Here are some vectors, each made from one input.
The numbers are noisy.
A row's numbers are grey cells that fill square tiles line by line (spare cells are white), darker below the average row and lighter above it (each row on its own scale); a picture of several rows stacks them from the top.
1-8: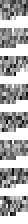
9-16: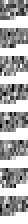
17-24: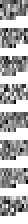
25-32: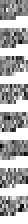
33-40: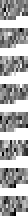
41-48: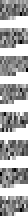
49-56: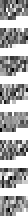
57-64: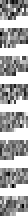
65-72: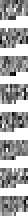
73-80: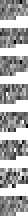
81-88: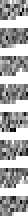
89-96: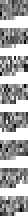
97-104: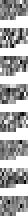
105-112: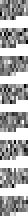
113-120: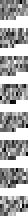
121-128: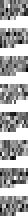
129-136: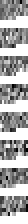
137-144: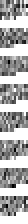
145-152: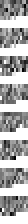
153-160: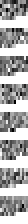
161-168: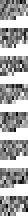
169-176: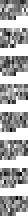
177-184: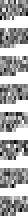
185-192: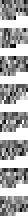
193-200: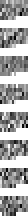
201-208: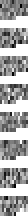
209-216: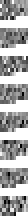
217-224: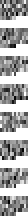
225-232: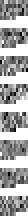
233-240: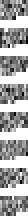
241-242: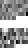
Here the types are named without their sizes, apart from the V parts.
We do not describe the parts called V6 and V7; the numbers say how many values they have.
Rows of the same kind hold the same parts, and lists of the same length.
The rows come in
3 kinds.
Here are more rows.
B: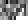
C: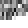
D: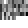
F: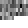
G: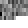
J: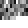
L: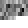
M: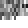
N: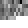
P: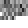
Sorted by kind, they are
B, D, F, J, L, P
C, M, N
G

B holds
a label and three true/false values.
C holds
a value of V6.
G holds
a label and a value of V7.
